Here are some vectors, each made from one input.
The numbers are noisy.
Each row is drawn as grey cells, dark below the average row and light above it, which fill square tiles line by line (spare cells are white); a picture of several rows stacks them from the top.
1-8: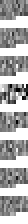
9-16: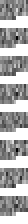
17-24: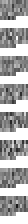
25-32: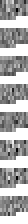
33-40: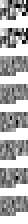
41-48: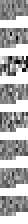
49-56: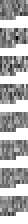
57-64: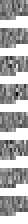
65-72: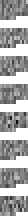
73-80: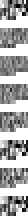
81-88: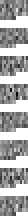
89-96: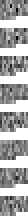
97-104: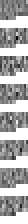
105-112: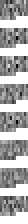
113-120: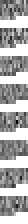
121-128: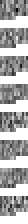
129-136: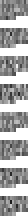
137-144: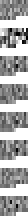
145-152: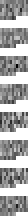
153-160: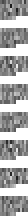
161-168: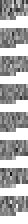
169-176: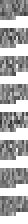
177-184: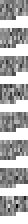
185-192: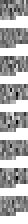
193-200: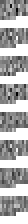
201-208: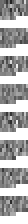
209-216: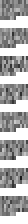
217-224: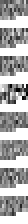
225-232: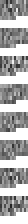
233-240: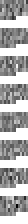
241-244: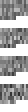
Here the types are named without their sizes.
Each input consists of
a list of points on a line.
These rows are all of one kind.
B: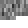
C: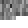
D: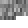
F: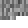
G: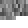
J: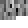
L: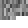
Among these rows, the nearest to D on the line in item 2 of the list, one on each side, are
G and J.
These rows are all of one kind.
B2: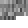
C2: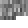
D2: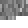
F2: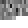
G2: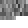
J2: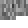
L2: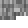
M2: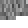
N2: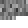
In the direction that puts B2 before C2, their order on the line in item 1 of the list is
F2, N2, G2, D2, M2, J2, L2, B2, C2.
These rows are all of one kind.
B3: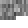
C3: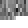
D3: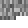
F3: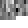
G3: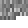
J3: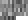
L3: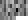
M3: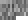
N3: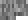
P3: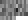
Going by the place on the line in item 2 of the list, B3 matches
L3 and N3.
